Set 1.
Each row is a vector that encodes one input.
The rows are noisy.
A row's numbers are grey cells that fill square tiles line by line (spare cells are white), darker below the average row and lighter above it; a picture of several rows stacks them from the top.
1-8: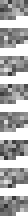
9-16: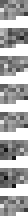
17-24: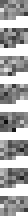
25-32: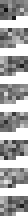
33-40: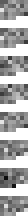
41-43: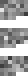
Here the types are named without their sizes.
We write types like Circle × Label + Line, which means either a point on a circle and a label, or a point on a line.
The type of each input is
Label.
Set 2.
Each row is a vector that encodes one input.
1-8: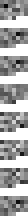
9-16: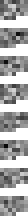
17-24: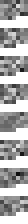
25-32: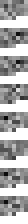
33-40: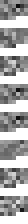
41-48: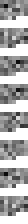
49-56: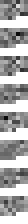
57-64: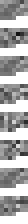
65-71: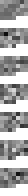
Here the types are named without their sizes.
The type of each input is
Tree.
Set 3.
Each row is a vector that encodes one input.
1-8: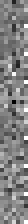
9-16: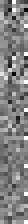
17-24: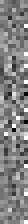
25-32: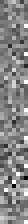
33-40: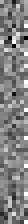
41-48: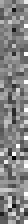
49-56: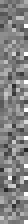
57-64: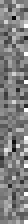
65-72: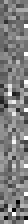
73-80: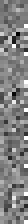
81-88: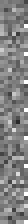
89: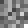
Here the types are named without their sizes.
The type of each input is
Bool × Bool × Bool × Bool + Unit.
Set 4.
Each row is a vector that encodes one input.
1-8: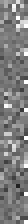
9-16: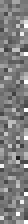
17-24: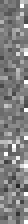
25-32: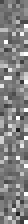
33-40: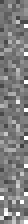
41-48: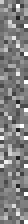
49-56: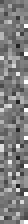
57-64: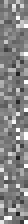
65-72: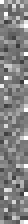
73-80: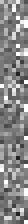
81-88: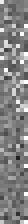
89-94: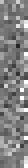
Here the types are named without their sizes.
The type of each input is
Bool × Bool × Bool × Bool + Unit.
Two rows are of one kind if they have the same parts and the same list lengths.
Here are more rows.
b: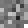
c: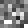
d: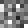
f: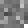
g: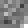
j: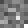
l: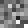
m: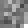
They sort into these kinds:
b, c, f, g, j, l, m
d

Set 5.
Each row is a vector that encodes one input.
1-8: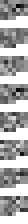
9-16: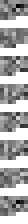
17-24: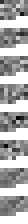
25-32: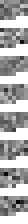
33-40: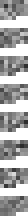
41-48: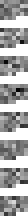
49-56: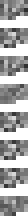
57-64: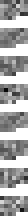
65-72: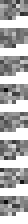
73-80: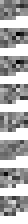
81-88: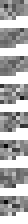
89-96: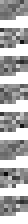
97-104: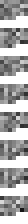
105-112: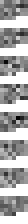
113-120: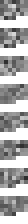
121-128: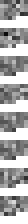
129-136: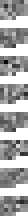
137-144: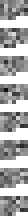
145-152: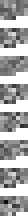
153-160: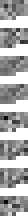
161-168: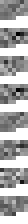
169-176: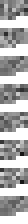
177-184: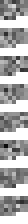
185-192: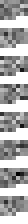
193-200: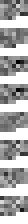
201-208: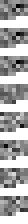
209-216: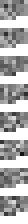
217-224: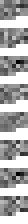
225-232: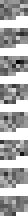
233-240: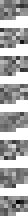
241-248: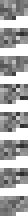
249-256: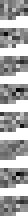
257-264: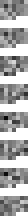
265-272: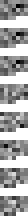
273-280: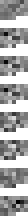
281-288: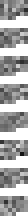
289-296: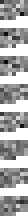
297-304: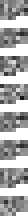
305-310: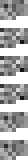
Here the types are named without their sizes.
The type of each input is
Tree.
